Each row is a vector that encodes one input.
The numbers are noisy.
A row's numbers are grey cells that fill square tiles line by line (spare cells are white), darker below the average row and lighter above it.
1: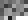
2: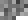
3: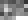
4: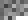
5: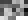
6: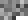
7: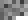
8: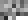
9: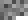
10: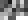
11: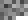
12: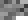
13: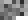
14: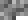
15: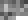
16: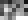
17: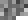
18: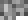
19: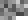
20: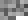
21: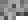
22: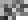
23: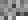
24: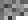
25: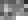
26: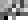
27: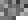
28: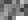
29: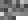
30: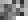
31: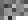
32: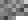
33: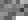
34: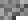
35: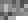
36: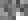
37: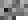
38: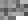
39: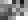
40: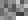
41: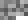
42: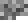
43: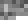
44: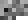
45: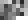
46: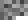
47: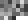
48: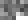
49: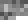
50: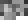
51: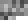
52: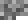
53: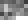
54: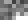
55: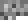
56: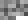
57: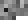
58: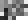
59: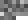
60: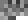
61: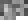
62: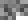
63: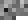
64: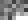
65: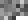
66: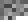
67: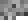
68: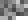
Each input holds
either a point on a 6-point circle, or one of 8 labels.
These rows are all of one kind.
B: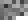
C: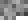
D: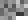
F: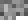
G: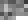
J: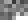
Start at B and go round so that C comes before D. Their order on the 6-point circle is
B, J, G, F, C, D.
